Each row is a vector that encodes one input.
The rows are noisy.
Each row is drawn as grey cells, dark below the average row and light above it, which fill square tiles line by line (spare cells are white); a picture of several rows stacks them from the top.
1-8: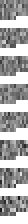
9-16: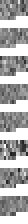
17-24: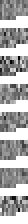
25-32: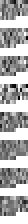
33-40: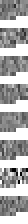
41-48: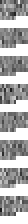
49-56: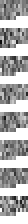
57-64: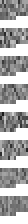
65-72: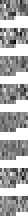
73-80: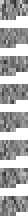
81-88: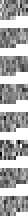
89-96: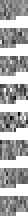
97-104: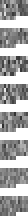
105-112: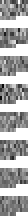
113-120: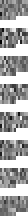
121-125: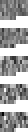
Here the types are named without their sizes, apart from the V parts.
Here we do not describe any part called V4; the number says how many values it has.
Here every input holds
a value of V4, together with either two labels, or a value of V4.
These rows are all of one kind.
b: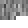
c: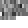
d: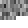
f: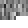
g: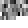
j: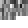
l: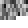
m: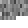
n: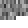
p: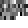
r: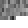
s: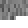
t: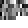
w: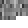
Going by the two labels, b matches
d, f, m and t.
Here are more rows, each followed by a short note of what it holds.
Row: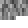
two labels and a value of V4
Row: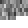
two values of V4
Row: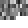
two values of V4
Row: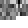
two values of V4
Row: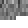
two labels and a value of V4
